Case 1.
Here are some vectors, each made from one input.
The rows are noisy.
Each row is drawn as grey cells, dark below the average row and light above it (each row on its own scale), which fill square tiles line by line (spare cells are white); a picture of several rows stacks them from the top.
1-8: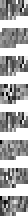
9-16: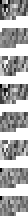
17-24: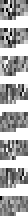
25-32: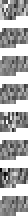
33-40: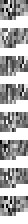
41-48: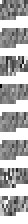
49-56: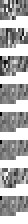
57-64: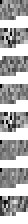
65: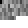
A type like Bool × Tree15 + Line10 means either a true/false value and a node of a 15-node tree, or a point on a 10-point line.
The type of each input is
Bool × Bool × Bool + Unit.
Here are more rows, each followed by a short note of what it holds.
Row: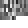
three true/false values
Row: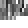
a fixed value
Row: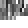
a fixed value
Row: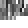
a fixed value
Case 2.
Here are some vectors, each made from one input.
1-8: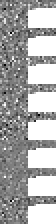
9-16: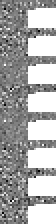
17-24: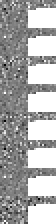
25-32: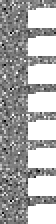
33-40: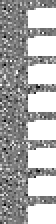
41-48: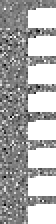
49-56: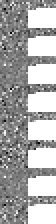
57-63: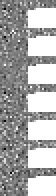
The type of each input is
Circle6.
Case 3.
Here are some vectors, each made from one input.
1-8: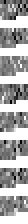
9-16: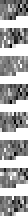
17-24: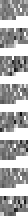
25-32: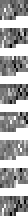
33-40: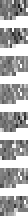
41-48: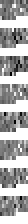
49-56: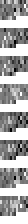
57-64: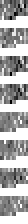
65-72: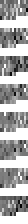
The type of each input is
Line11.
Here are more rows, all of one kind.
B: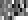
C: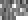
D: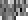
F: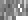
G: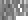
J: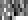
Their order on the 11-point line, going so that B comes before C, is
D, B, J, C, F, G.
